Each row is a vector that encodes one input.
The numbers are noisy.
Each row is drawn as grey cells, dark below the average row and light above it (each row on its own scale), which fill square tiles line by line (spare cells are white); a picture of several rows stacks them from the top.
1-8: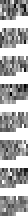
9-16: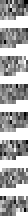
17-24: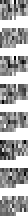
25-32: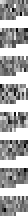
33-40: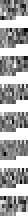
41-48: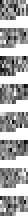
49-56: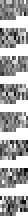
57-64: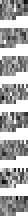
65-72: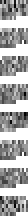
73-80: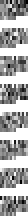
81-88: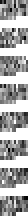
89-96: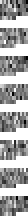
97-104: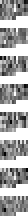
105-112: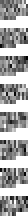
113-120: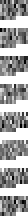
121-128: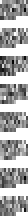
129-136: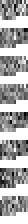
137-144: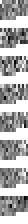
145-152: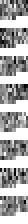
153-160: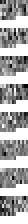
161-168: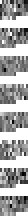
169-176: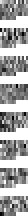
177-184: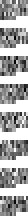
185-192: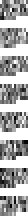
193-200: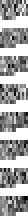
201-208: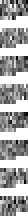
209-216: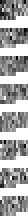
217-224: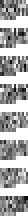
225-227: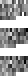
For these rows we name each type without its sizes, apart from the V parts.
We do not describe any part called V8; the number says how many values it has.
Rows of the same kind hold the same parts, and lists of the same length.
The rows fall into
4 kinds.
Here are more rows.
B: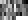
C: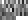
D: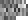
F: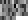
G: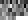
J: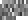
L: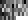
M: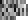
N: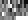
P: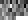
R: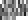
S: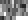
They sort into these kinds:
B, G, N, P
C, F, J, R, S
D, M
L

